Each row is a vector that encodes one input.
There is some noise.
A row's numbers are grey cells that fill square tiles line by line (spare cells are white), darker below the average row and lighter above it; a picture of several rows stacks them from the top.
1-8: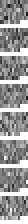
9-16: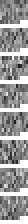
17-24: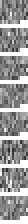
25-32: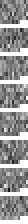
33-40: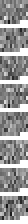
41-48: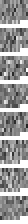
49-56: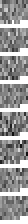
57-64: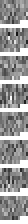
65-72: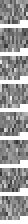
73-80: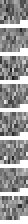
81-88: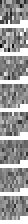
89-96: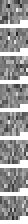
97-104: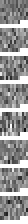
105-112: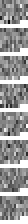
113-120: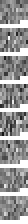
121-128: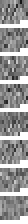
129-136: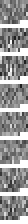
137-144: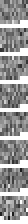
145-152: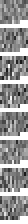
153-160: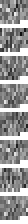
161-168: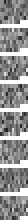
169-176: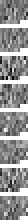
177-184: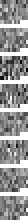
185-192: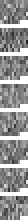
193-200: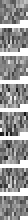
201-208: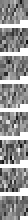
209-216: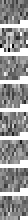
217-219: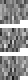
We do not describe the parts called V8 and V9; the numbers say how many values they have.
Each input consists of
either a fixed value, or a node of each of two 10-node trees, or a value of V8 and a value of V9.
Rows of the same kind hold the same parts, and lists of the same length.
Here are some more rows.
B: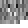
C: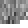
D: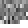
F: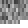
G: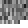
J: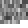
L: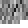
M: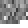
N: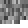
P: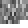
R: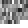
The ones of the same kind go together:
B, F, G, J, L, N
C, D, M, P
R

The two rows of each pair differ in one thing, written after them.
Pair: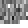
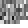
the value of V9
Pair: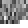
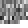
the value of V9
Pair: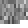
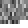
the value of V8
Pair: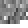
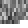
the value of V8
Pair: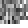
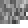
the value of V9
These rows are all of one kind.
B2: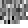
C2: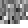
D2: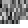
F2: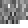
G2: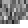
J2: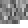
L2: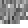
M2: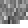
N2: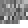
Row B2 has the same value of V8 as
D2, G2 and M2.
